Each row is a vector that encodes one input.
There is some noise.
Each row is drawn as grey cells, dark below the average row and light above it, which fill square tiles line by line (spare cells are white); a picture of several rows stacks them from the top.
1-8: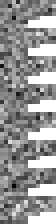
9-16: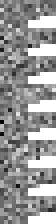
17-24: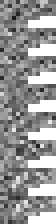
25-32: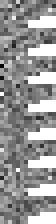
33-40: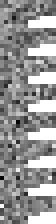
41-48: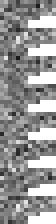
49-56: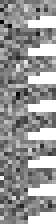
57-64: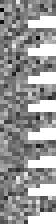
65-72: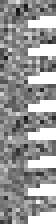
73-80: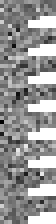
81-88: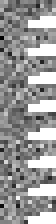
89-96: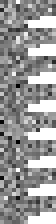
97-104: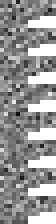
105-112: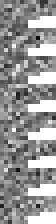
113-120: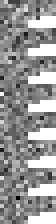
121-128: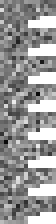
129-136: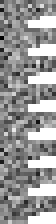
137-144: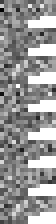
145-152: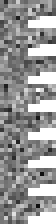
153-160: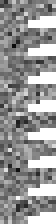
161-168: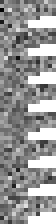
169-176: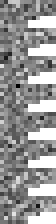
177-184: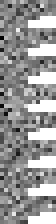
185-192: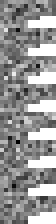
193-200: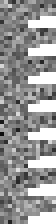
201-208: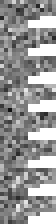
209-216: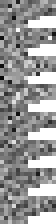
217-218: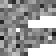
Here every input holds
four true/false values, together with either a fixed value, or a node of a 12-node tree.
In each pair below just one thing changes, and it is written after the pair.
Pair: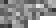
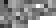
the node of the tree
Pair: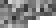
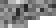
one of the four true/false values
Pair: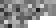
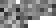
one of the four true/false values
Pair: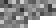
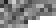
the node of the tree
